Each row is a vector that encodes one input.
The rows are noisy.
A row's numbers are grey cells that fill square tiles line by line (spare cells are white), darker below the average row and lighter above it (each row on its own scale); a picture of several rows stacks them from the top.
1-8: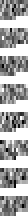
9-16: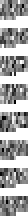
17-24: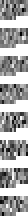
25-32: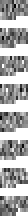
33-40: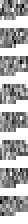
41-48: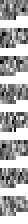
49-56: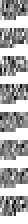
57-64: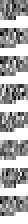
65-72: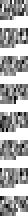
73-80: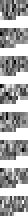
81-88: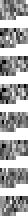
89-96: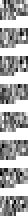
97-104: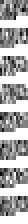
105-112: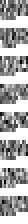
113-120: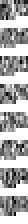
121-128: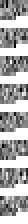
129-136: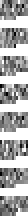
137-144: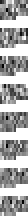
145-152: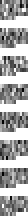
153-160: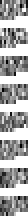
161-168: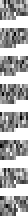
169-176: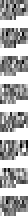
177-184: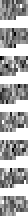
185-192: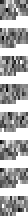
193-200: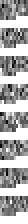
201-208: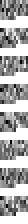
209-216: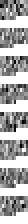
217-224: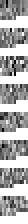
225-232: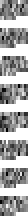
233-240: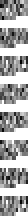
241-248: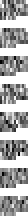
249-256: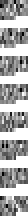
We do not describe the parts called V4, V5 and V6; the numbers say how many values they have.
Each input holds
one of 8 labels, together with either one of 8 labels and a value of V5, or four true/false values, a value of V4 and a value of V6.
